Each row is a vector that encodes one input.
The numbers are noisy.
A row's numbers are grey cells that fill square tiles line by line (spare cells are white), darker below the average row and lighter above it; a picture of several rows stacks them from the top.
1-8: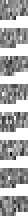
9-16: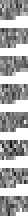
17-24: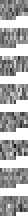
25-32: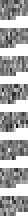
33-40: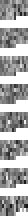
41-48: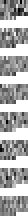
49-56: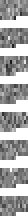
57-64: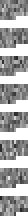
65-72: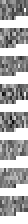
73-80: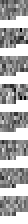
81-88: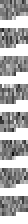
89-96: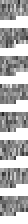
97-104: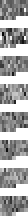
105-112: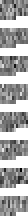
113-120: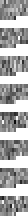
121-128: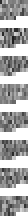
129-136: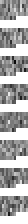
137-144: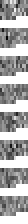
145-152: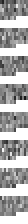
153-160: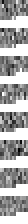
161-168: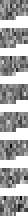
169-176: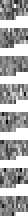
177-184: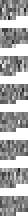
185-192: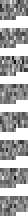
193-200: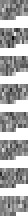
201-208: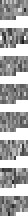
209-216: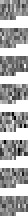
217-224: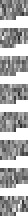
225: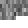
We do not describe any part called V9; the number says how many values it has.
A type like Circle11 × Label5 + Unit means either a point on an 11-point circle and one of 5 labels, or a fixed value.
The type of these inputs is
Line5 × (Line5 + V9) + List3(Line6).
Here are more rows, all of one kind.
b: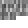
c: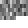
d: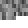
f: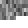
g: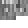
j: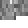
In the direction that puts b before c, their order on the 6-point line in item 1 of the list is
b, g, j, c, f, d.
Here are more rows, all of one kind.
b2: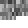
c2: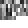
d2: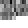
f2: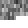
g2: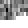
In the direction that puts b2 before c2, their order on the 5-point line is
b2, d2, g2, c2, f2.
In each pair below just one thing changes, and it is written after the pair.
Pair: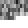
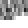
the place on the 5-point line
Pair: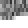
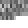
the place on the 5-point line
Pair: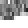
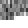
the value of V9
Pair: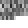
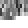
the value of V9
